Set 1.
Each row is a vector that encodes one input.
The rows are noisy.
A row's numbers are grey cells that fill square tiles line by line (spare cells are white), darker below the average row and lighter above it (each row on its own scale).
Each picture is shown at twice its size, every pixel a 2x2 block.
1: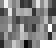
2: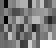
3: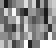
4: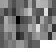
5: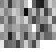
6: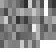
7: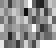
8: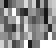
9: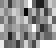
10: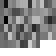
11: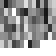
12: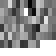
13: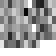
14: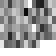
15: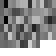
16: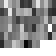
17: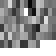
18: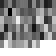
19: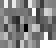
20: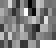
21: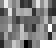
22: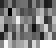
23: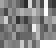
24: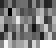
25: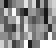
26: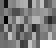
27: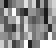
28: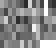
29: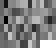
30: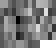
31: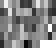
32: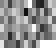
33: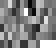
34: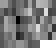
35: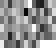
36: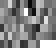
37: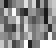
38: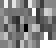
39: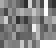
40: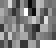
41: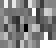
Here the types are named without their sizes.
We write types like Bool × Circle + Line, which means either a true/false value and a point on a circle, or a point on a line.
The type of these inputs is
Circle.
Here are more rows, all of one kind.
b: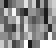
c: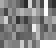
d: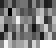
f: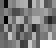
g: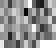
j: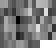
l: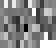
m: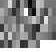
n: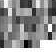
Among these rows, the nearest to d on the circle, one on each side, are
b and f.
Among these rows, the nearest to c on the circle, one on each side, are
j and l.
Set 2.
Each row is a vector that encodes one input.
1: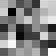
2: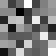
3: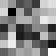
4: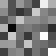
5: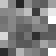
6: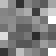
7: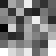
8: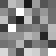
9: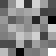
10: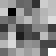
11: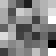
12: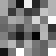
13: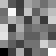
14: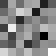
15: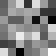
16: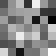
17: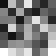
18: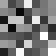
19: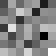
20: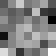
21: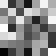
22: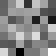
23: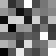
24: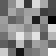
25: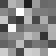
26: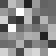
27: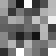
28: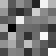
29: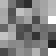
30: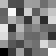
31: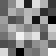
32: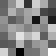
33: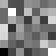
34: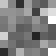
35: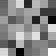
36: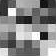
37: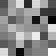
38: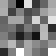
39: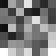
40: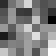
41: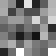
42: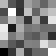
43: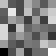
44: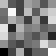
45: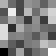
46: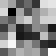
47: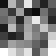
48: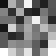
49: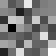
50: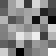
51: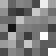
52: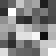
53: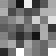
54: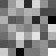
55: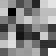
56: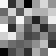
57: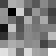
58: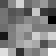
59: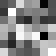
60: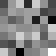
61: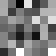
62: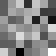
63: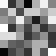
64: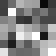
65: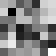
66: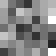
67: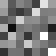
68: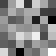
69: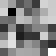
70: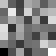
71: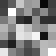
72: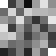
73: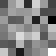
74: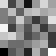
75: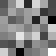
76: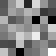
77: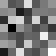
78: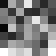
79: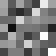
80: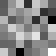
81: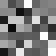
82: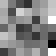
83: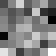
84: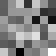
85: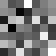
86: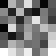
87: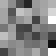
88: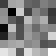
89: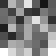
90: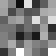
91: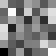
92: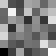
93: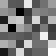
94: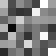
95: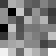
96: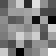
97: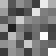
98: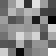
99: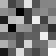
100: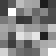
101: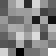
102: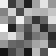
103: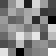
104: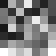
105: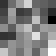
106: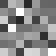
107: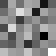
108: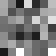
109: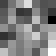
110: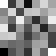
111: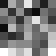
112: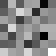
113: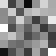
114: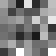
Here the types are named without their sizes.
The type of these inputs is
Bool × Bool × Bool × Bool.
